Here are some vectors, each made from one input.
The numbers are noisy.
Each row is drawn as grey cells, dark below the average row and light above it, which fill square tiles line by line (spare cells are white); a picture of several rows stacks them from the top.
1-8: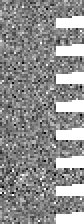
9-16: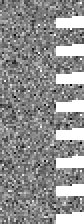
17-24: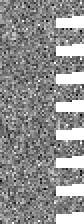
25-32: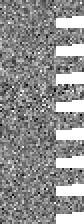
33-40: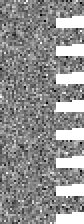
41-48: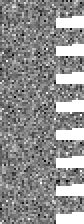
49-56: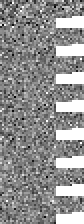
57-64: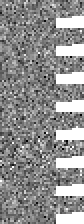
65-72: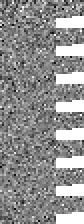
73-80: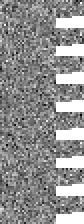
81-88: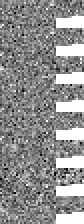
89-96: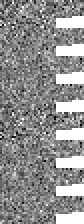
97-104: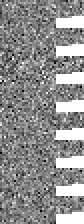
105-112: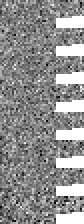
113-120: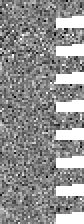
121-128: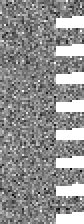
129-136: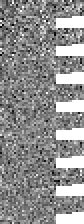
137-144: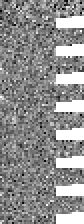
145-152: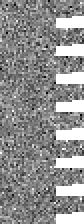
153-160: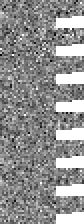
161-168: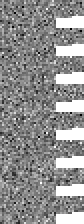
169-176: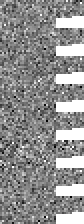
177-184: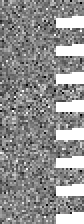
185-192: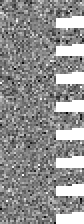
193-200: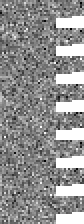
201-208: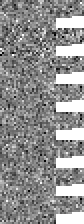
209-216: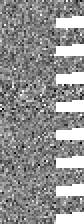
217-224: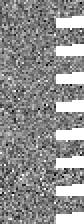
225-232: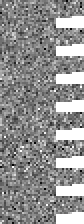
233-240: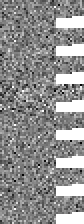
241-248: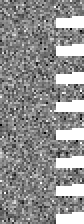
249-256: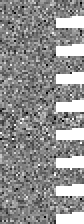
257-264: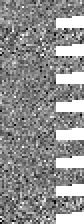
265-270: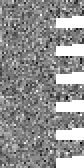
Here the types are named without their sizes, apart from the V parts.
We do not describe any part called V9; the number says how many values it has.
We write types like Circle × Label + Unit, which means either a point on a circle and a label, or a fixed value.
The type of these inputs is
(Circle + Unit) × List(Bool × V9).
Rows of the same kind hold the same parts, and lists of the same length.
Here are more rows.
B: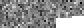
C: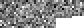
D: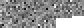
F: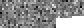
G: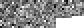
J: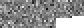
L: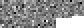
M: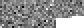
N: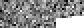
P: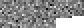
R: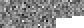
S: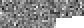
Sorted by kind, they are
B, F
C, G
D, J, P, R
L, M
N
S

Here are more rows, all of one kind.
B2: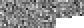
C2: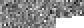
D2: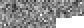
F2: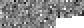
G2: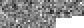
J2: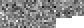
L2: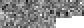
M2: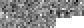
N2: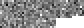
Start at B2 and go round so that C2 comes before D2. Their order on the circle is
B2, C2, F2, N2, M2, L2, G2, J2, D2.
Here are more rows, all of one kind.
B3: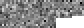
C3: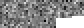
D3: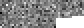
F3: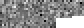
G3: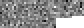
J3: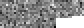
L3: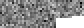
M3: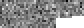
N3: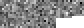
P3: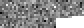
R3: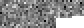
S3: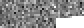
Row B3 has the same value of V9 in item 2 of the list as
D3, F3 and R3.
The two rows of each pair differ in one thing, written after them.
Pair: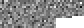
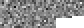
the true/false value in item 2 of the list
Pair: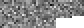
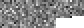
the value of V9 in item 1 of the list
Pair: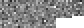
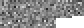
the true/false value in item 2 of the list
